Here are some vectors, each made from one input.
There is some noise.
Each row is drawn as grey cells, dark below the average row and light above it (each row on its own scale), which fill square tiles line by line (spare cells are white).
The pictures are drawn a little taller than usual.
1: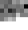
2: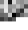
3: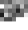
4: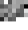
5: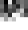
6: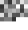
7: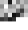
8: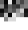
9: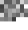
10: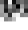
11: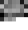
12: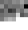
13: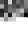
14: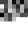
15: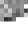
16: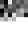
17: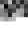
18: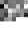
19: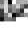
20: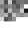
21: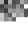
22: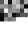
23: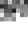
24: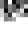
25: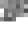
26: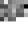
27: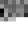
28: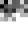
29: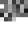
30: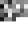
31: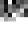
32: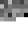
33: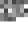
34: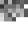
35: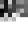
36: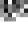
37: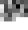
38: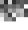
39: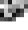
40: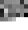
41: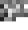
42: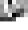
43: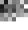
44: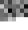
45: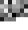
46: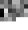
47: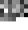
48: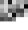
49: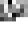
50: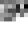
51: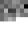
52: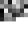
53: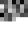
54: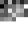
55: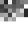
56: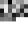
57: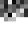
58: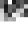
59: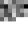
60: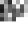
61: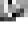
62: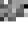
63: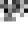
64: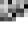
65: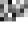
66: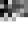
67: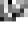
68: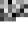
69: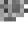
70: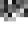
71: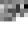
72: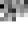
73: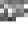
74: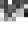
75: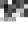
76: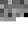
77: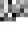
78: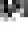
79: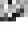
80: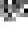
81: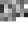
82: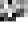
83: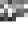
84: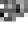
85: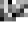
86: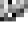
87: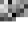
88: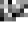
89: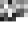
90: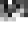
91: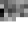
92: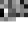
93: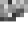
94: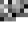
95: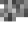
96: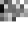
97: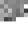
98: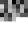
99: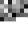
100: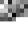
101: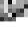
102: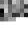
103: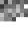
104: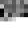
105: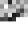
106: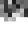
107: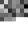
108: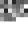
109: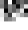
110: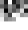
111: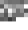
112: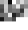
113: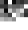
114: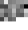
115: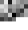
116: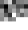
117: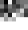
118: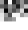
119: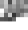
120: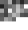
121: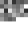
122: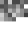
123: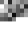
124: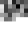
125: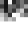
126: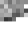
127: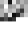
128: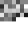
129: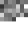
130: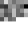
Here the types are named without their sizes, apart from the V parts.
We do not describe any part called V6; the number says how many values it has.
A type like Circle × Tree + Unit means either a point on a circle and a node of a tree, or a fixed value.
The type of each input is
List(Bool × V6).
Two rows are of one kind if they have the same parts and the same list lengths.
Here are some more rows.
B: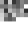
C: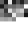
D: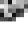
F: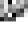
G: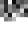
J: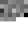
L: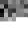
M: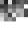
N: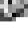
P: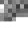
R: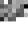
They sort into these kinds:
B, D, F, G, N, P
C, J, L, M
R

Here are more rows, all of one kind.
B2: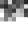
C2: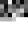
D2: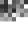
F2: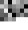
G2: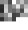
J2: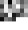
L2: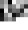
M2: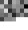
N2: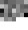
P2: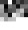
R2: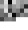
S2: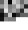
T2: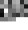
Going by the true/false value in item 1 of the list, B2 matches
D2, G2 and J2.
